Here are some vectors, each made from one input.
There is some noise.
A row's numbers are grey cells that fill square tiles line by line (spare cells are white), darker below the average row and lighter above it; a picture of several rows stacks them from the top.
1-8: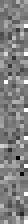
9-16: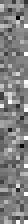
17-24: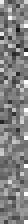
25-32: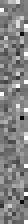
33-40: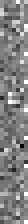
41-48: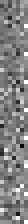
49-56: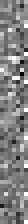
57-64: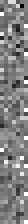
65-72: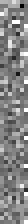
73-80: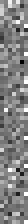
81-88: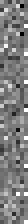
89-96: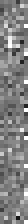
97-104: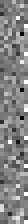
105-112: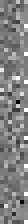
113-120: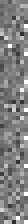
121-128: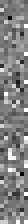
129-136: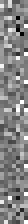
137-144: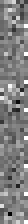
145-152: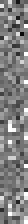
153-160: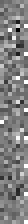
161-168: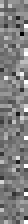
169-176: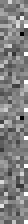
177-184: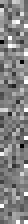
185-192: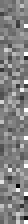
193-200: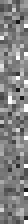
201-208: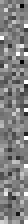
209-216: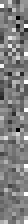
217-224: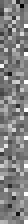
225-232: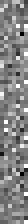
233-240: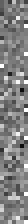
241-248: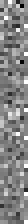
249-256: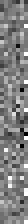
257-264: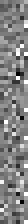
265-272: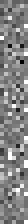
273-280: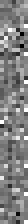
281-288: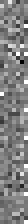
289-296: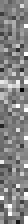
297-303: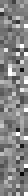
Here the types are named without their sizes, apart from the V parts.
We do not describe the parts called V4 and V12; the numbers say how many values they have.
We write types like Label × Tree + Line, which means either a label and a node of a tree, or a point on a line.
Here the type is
(Bool × V12 + V4) × Line × Tree.
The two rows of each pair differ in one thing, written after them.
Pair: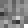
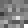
the true/false value
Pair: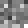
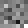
the true/false value
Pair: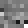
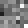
the node of the tree
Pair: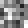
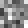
the place on the line
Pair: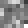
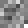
the value of V12
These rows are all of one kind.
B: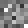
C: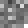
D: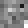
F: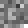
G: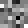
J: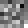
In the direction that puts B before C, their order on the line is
D, J, B, C, F, G.
